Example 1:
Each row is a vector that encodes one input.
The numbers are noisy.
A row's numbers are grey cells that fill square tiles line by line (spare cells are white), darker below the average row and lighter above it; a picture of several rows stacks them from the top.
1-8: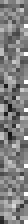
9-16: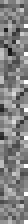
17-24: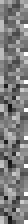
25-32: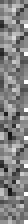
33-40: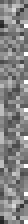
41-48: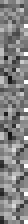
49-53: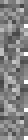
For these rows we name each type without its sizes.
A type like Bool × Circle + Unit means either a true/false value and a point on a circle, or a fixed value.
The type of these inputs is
Line.
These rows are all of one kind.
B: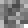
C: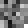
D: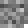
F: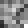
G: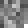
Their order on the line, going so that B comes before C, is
F, G, D, B, C.
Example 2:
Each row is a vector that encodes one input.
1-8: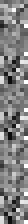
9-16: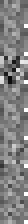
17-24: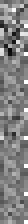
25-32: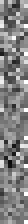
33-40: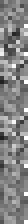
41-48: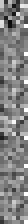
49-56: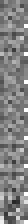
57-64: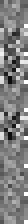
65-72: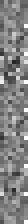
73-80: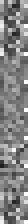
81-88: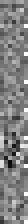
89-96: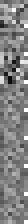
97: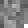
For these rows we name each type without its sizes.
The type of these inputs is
Line.
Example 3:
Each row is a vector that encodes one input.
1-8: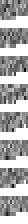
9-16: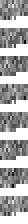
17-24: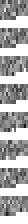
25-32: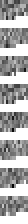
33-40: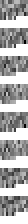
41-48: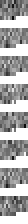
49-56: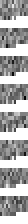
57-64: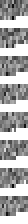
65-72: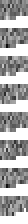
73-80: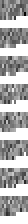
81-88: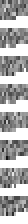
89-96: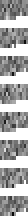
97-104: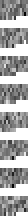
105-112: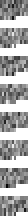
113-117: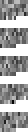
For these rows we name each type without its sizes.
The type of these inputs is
Bool × Bool × Bool × Bool.
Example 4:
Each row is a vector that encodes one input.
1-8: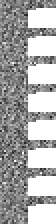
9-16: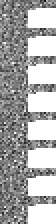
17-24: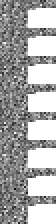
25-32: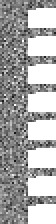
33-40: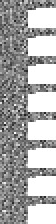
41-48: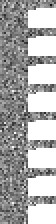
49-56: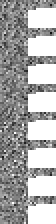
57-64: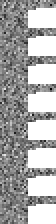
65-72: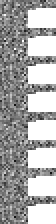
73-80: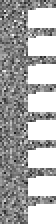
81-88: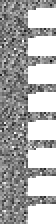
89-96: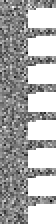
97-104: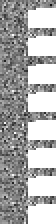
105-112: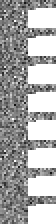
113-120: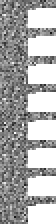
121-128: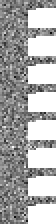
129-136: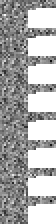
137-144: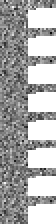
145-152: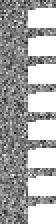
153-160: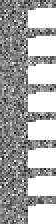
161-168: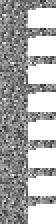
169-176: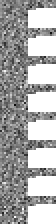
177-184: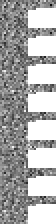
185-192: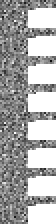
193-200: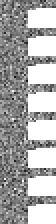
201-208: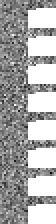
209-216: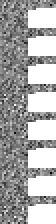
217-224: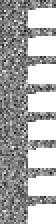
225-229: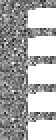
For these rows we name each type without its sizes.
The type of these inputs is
Line.
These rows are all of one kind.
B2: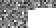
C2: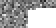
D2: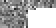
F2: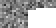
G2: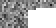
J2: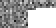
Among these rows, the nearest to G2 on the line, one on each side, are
D2 and J2.
